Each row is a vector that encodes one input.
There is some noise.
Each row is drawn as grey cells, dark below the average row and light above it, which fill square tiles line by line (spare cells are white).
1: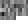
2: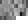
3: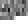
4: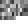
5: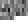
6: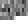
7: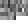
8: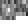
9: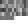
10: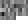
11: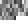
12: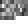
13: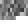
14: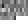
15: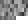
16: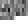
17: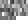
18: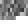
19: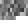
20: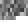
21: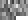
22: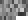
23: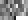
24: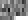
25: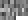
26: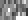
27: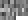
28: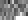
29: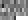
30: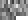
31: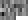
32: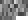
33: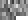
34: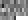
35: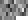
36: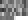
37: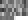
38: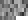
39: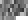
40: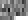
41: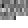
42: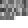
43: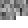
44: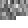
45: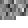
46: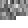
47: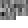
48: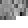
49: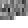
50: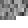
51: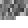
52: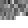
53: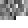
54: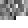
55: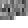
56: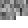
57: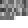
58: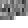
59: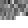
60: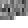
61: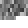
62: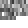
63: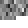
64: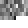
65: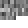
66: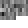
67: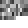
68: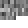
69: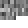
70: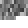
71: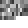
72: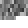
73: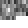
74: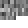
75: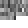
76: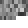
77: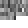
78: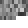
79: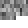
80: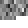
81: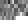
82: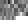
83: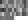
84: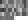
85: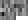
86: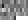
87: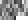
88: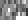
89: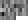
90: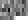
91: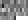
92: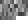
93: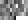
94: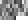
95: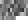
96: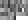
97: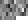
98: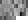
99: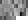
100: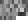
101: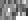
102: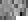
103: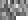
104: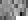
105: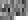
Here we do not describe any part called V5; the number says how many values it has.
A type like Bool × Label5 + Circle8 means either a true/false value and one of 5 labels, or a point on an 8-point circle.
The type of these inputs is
Bool × (Line6 + V5).
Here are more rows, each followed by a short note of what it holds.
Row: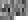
a point on a 6-point line and a true/false value
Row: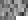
a true/false value and a value of V5
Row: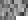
a true/false value and a value of V5
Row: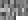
a true/false value and a value of V5
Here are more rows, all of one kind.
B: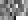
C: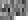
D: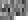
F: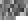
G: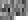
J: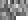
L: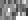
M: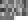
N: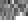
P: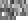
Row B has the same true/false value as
F, L and N.
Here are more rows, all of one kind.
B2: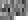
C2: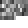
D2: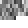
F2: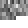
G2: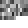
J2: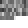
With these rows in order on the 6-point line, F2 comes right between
B2 and D2.
